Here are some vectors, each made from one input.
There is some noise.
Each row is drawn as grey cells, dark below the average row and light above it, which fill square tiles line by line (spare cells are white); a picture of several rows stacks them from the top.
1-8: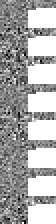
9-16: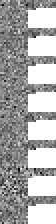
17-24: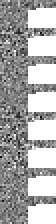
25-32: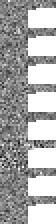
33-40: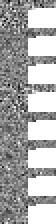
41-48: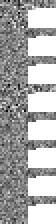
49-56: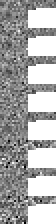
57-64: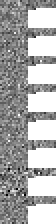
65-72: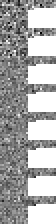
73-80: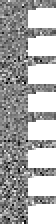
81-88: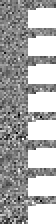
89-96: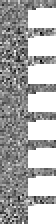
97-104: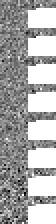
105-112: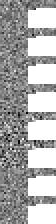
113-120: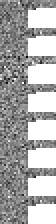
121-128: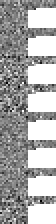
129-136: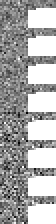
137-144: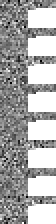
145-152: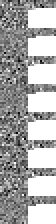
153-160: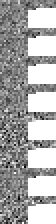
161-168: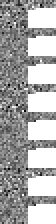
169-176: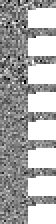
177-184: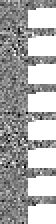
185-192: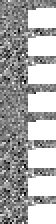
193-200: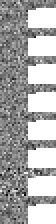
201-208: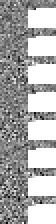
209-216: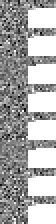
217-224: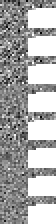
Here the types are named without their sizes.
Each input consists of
either a label, or a point on a line.
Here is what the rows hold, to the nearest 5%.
About 35% of them hold a label. The rest hold a point on a line.
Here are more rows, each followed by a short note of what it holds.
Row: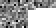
a label
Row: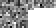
a label
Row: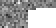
a point on a line
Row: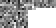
a label
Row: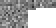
a point on a line
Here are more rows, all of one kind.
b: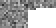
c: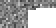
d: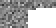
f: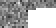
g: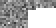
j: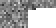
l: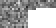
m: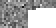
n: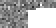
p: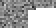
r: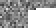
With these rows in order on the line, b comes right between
d and j.
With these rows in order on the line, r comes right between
j and l.
